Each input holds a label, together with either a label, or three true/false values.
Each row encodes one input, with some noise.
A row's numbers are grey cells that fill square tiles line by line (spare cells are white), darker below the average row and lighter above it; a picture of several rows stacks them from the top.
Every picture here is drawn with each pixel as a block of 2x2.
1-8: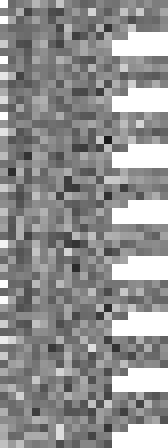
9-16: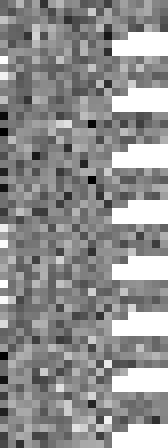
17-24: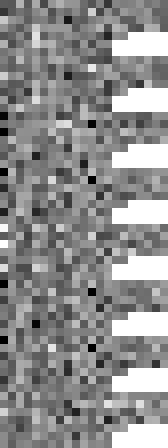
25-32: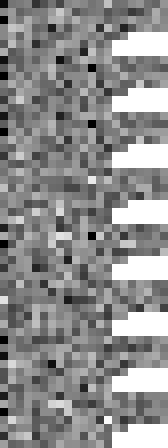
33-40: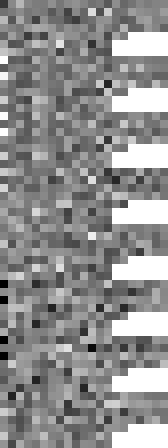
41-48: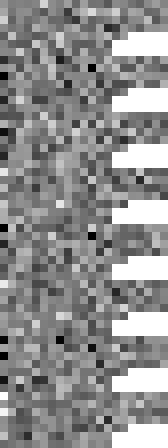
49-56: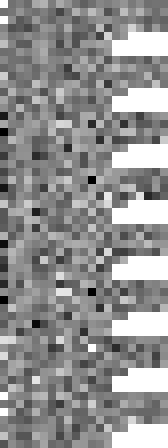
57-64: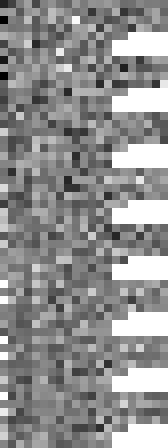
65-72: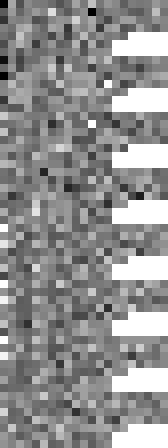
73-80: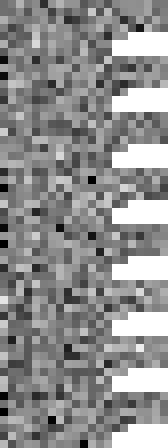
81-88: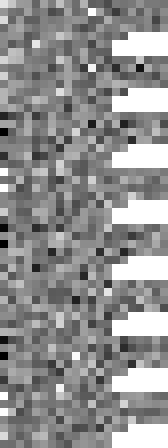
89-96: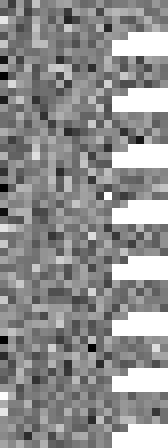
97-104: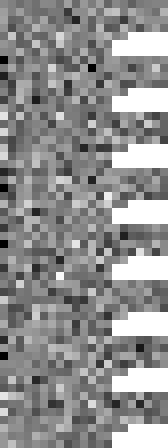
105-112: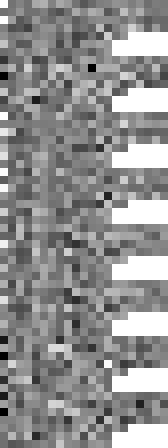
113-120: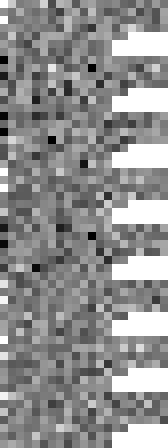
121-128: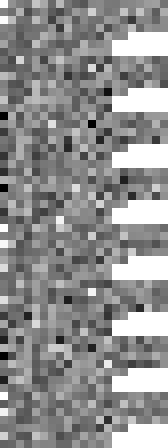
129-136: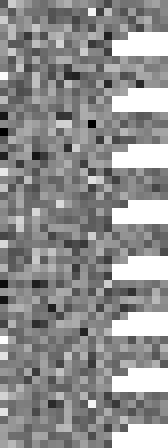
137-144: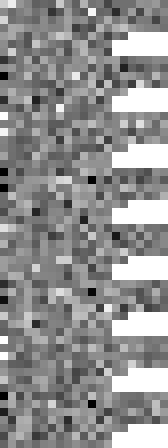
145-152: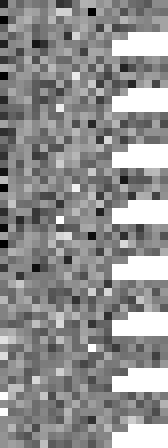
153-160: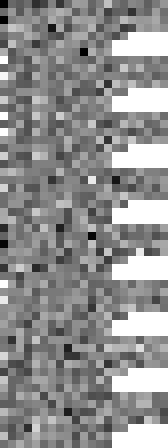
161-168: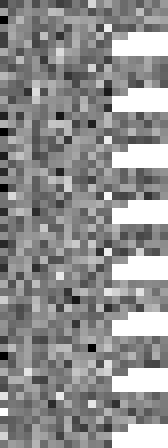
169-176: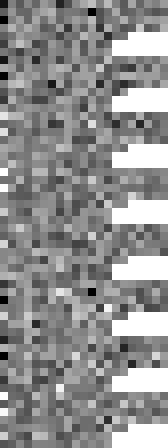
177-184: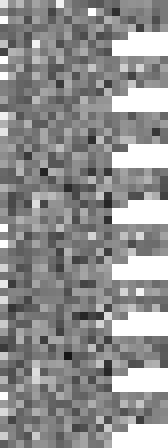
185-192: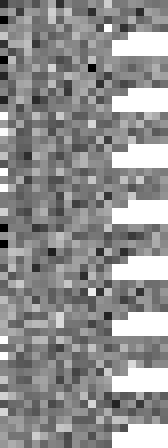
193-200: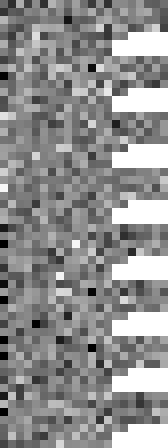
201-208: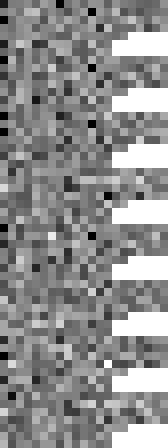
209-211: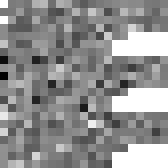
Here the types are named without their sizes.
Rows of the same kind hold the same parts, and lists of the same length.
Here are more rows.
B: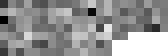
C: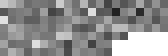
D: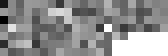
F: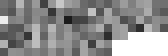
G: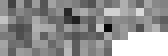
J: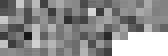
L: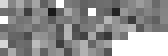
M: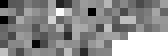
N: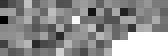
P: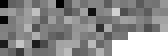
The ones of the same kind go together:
B, D, M, N, P
C, F, G, J, L

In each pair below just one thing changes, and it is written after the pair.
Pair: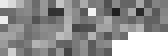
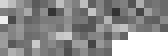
the label
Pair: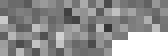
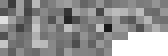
one of the three true/false values
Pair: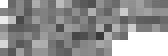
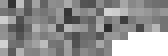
one of the three true/false values
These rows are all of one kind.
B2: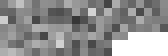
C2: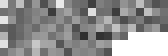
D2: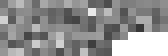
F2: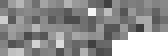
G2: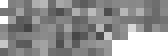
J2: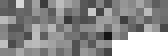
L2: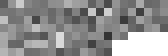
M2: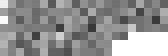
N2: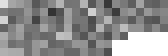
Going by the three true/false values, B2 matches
D2, F2 and L2.
